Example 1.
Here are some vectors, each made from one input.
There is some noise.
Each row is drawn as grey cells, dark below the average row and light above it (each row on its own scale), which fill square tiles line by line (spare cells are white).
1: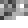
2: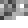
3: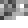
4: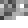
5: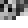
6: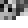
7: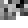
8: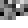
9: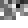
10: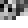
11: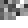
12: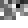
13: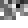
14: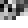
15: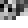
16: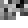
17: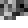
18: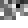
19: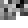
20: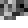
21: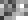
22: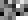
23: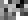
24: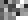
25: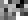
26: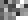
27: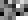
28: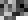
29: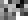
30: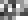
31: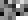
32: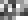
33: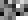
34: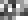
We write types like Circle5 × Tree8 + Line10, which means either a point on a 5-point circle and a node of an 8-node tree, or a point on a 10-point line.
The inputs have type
Bool × Bool × Bool.
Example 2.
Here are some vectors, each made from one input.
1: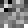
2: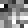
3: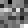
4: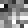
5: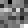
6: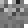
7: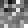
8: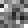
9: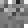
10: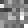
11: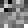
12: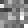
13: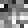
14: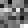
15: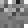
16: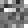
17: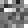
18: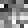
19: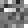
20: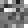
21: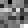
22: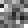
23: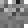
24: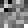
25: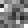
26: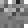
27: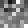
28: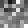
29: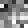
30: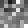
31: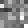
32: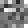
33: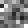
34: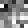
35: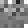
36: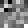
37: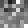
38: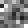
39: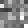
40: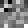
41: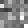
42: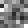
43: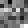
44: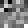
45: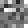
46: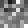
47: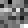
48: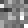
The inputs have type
Bool × Bool × Bool.
